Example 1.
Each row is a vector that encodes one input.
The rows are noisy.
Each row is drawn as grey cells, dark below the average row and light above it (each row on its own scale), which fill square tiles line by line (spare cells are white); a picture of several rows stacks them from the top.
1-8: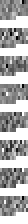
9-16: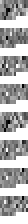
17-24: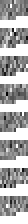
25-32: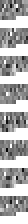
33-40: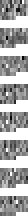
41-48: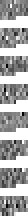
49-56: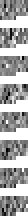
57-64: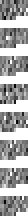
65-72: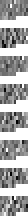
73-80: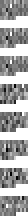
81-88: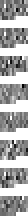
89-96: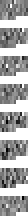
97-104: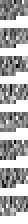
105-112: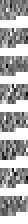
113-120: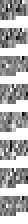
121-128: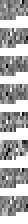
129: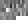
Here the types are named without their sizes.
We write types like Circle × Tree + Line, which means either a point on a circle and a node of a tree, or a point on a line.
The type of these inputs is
(Bool × Bool × Bool + Unit) × Line.
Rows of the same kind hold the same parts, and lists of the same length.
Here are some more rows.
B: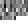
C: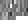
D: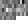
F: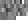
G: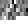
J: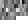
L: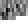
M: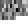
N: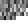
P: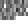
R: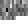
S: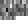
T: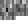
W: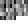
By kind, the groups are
B, D, F, J, L, M, N, P, W
C, G, R, S, T

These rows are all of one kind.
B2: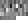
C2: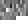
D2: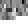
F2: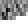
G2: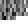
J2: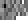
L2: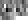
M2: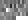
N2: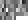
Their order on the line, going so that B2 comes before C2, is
G2, F2, L2, D2, J2, B2, N2, C2, M2.
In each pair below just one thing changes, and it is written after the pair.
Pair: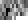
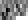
the place on the line
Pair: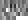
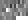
one of the three true/false values
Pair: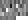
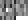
one of the three true/false values
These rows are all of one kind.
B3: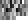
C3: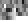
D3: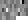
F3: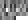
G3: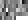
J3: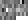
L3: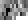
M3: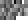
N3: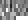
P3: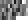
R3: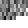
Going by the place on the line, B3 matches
C3, L3, M3 and R3.
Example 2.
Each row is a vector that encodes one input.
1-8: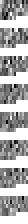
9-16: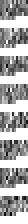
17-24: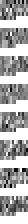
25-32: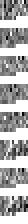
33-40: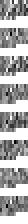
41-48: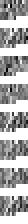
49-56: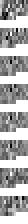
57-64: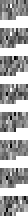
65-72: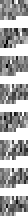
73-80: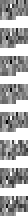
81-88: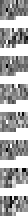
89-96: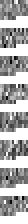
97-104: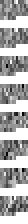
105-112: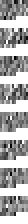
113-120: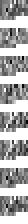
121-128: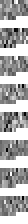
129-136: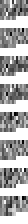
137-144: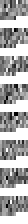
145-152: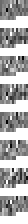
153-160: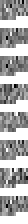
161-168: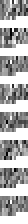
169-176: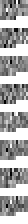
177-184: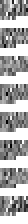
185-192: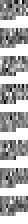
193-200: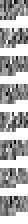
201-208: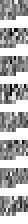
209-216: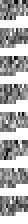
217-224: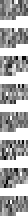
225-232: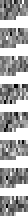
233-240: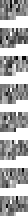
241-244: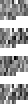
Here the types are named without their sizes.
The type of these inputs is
(Bool × Bool × Bool + Unit) × Line.
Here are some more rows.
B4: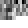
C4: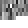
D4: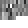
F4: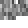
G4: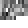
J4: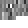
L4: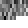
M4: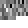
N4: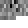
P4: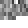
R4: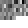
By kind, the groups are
B4, G4, L4, M4, N4, R4
C4, D4, F4, J4, P4

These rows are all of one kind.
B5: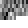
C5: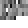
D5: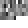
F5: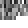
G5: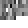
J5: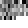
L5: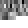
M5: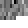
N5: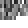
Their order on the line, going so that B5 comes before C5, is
J5, F5, N5, M5, L5, B5, G5, D5, C5.
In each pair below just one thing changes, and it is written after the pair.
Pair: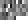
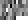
one of the three true/false values
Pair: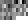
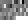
the place on the line
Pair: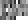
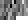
the place on the line
